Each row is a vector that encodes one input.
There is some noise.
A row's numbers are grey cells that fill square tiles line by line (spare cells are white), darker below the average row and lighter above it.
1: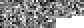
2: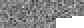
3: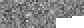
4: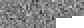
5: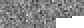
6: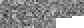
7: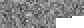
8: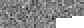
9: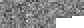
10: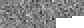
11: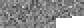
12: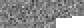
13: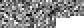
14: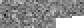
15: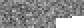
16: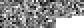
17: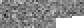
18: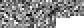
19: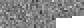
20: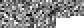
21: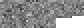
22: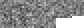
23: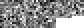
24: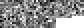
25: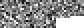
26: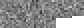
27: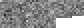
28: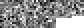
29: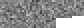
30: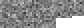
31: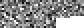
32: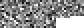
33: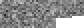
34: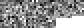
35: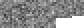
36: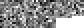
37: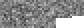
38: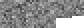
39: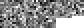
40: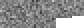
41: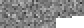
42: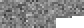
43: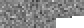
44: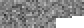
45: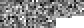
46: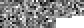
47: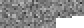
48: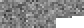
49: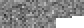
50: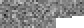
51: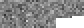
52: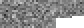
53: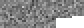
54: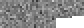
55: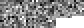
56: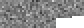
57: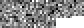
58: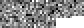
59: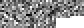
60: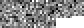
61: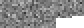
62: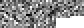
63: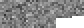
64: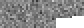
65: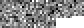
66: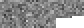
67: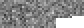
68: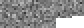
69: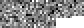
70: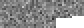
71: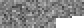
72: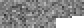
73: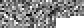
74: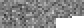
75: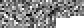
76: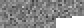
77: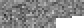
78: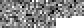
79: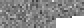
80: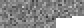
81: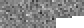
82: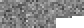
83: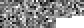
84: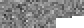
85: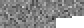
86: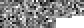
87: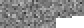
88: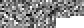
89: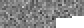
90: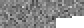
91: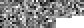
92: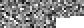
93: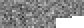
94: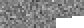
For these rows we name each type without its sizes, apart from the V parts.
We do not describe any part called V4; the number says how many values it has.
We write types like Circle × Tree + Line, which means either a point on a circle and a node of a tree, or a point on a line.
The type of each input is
Bool × List(V4) + Line.
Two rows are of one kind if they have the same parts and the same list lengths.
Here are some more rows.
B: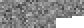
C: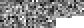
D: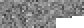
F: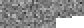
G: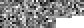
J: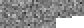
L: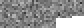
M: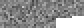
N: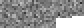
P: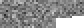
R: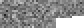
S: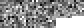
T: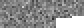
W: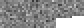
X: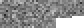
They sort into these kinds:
B, D, W
C, G, S
F, J, L, N, P, R, X
M, T

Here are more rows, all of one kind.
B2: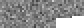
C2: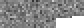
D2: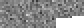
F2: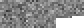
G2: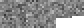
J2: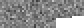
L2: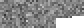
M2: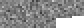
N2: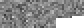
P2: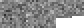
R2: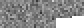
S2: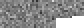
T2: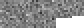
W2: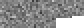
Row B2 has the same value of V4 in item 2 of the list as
J2, N2 and R2.
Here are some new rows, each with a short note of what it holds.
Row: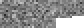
a true/false value, together with the empty list
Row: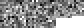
a point on a line
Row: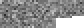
a true/false value, together with the empty list
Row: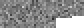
a true/false value, together with a list of one item
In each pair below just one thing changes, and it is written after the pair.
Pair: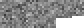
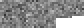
the value of V4 in item 1 of the list
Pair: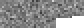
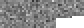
the value of V4 in item 1 of the list
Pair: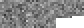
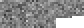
the value of V4 in item 2 of the list
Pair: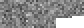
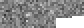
the value of V4 in item 2 of the list
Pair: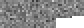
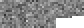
the true/false value
